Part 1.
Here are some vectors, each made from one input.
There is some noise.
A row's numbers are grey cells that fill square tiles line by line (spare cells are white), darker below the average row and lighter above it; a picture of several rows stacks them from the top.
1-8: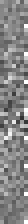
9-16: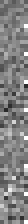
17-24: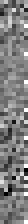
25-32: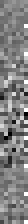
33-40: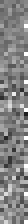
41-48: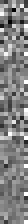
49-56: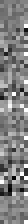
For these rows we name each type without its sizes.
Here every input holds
a point on a line.
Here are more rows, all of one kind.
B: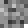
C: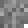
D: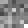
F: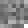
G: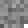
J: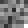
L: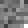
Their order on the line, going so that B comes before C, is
B, G, C, F, J, L, D.
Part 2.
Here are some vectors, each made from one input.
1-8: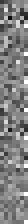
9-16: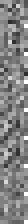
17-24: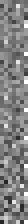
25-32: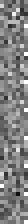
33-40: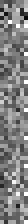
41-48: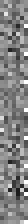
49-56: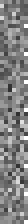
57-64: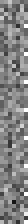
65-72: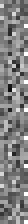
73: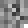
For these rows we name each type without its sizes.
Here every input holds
a label.
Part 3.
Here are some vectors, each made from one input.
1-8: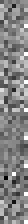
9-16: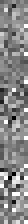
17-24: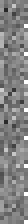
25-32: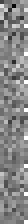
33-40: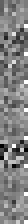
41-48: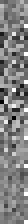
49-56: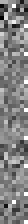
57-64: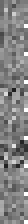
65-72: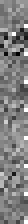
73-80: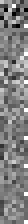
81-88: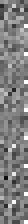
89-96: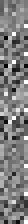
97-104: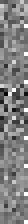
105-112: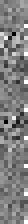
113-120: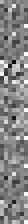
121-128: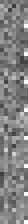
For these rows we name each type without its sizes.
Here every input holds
a point on a circle.
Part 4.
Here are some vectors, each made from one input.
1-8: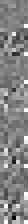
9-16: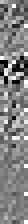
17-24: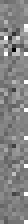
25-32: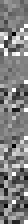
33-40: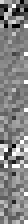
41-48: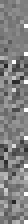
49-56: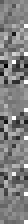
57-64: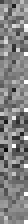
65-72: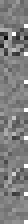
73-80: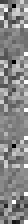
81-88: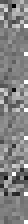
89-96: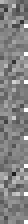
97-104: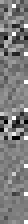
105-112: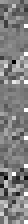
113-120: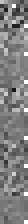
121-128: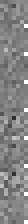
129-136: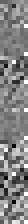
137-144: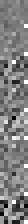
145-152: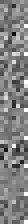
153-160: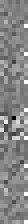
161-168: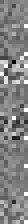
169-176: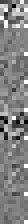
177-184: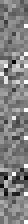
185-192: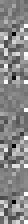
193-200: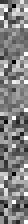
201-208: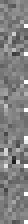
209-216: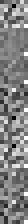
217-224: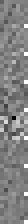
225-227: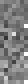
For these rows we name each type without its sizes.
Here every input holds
either a point on a circle, or a fixed value.
